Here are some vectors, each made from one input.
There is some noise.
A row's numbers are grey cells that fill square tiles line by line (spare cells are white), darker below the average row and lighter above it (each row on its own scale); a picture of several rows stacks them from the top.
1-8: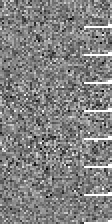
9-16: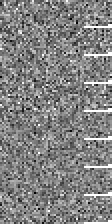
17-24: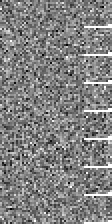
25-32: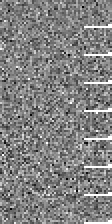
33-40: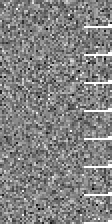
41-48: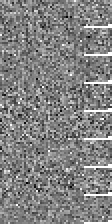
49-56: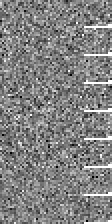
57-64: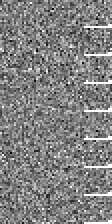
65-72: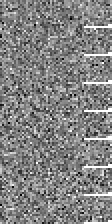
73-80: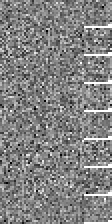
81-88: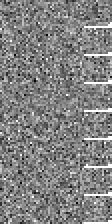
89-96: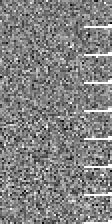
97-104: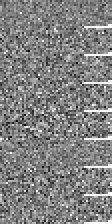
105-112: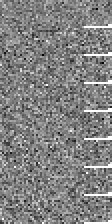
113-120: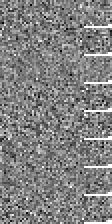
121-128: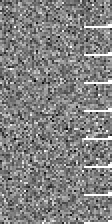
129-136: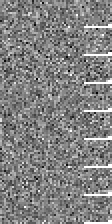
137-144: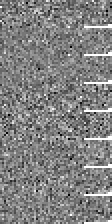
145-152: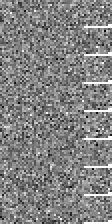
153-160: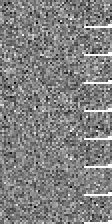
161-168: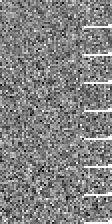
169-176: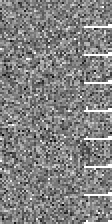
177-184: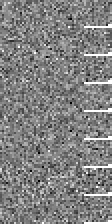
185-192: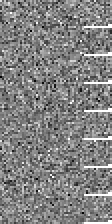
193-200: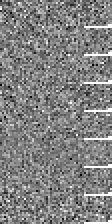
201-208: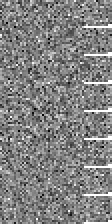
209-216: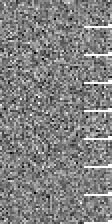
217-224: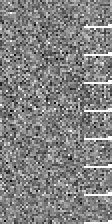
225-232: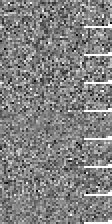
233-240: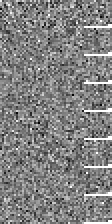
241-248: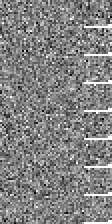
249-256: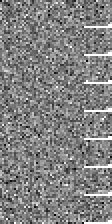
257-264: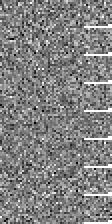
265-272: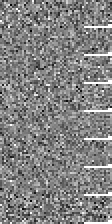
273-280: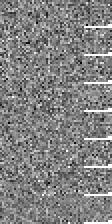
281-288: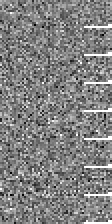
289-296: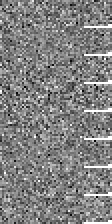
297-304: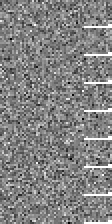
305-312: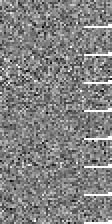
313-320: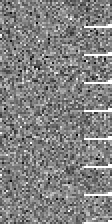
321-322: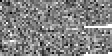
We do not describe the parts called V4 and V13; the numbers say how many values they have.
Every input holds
a value of V4, together with either a point on a 6-point circle and a true/false value, or a value of V13.
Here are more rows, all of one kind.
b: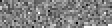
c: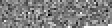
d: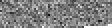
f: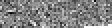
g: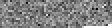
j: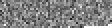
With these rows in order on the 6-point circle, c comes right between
d and g.
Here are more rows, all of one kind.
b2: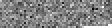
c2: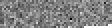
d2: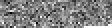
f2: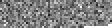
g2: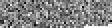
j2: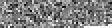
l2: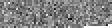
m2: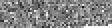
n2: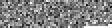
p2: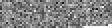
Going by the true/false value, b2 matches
c2 and g2.
